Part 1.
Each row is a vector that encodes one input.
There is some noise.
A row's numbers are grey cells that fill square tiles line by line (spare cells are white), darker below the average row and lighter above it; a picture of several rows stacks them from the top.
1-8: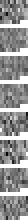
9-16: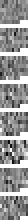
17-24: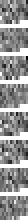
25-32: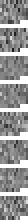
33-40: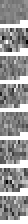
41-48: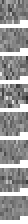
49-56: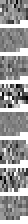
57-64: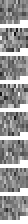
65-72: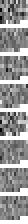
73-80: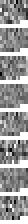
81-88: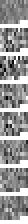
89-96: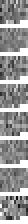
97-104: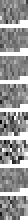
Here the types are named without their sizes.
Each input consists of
a list of points on a line.
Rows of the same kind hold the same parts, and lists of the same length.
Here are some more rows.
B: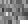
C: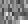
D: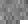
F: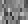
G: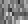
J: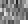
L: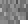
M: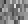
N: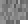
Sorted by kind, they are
B, D, F
C, G, L, N
J, M

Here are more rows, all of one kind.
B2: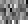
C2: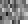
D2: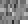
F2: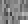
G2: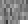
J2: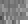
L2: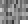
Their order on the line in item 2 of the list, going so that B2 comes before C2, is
G2, L2, B2, F2, J2, C2, D2.
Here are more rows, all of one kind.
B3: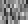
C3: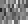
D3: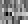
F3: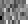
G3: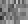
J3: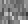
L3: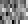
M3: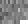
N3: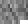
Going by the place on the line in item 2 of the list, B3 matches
G3 and N3.
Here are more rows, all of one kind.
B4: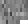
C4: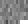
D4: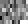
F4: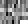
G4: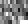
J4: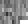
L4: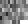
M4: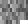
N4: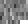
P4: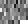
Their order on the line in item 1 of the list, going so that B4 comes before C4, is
P4, M4, D4, B4, G4, N4, L4, C4, F4, J4.
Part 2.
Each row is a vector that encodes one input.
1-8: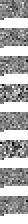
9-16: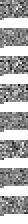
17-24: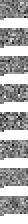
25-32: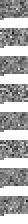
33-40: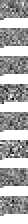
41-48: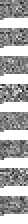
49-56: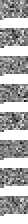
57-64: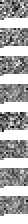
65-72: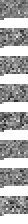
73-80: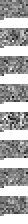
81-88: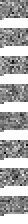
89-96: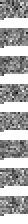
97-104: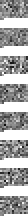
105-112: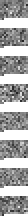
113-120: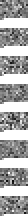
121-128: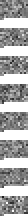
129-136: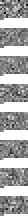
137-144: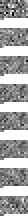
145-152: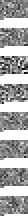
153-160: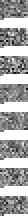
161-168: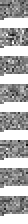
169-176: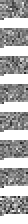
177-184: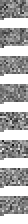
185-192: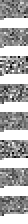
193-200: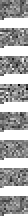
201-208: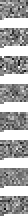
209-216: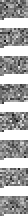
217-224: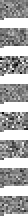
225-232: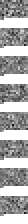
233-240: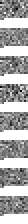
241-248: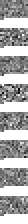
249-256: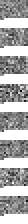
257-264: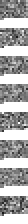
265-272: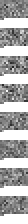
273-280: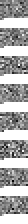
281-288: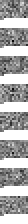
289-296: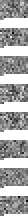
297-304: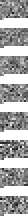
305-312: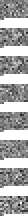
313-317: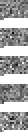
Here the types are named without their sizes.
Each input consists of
either a label, or three true/false values.
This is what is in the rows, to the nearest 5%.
About 35% of them hold a label. The rest hold three true/false values.
